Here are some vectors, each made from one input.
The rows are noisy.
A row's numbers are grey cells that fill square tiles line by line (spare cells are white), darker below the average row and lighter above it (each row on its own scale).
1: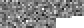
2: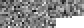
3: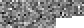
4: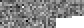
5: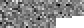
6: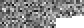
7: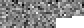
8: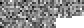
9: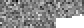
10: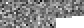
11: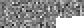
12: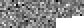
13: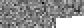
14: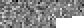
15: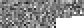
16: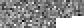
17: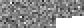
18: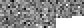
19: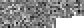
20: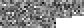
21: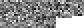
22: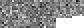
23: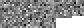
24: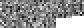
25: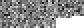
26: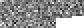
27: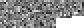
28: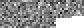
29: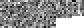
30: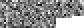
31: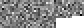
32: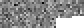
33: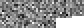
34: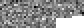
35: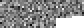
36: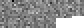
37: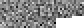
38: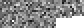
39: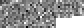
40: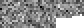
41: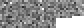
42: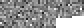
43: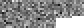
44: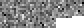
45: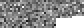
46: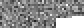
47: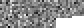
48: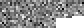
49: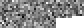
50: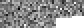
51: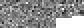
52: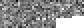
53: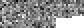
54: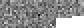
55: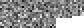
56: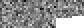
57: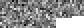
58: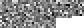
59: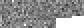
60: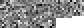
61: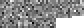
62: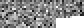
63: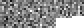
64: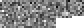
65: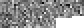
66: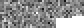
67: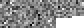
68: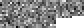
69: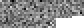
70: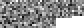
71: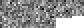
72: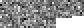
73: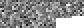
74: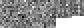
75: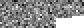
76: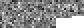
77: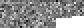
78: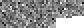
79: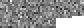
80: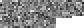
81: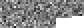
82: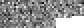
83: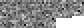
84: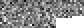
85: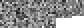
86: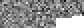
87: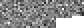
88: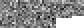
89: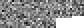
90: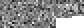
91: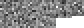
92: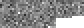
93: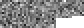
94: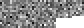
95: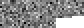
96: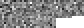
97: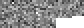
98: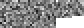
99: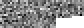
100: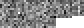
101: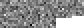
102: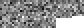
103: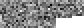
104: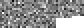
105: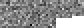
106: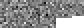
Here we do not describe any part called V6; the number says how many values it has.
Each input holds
a node of a 7-node tree, together with either a node of a 7-node tree, or a value of V6.
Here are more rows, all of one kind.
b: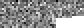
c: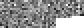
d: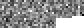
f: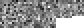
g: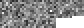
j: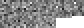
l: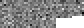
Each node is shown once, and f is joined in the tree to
g and l.
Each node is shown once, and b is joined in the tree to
g and j.
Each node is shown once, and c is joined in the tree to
d and g.
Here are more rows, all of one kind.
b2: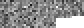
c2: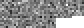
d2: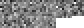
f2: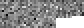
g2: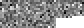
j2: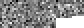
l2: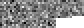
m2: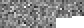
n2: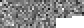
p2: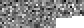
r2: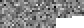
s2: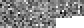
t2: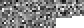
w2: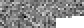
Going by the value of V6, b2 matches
f2, m2 and w2.
